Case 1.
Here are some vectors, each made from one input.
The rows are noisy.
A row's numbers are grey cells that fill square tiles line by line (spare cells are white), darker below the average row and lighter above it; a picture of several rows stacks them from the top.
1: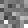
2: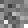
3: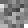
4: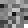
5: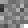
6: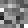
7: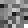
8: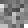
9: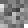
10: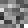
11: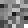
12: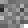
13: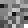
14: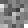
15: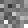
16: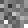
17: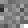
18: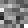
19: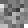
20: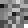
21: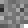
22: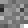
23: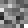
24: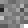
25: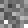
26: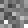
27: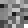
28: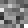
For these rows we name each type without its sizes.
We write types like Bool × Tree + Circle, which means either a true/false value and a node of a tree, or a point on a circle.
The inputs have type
Line.
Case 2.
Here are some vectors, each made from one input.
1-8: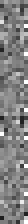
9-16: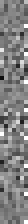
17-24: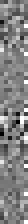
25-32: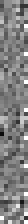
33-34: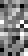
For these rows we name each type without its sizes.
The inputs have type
Tree.
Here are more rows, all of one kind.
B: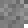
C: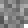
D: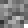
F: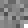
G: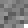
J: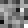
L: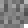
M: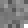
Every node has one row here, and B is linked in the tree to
C, G, J and M.
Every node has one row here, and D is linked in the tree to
G.
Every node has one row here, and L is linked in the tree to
C.
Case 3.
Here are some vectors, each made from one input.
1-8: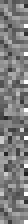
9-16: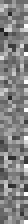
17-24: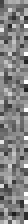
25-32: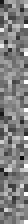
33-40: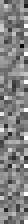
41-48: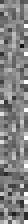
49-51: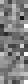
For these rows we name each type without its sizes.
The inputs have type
Line × Line.
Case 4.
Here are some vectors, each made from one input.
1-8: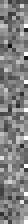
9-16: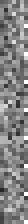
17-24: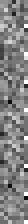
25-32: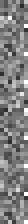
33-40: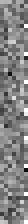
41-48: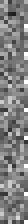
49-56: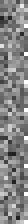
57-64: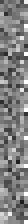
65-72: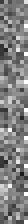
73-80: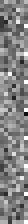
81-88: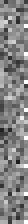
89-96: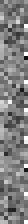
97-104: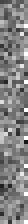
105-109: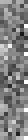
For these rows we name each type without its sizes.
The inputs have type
Bool × Bool × Bool × Bool × Bool.
